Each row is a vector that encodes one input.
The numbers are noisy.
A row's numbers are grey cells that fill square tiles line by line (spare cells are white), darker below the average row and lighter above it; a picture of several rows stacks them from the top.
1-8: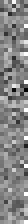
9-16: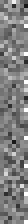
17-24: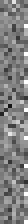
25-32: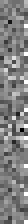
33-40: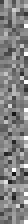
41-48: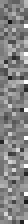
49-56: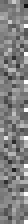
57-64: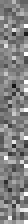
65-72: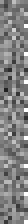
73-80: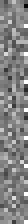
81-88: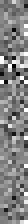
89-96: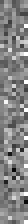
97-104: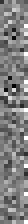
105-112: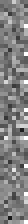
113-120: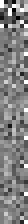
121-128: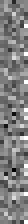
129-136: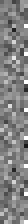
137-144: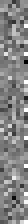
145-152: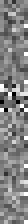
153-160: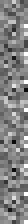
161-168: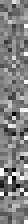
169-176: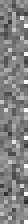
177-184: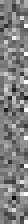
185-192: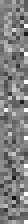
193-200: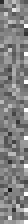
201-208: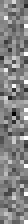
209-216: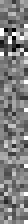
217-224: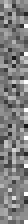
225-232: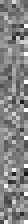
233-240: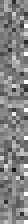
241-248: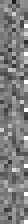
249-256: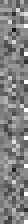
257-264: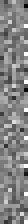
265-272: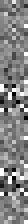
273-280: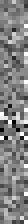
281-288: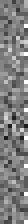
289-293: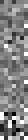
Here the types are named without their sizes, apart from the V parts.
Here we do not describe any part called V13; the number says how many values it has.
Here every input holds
a list of items, each a true/false value and a value of V13.
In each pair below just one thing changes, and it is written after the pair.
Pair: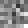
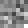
the true/false value in item 2 of the list
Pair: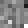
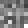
the value of V13 in item 2 of the list
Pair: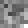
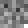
the true/false value in item 1 of the list
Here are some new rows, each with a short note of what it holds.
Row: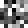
the empty list
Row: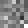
a list of two items
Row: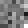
a list of one item
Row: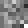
a list of two items
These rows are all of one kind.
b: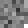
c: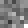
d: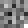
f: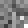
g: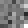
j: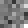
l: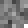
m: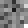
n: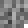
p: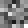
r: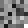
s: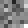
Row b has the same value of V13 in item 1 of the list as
r and s.
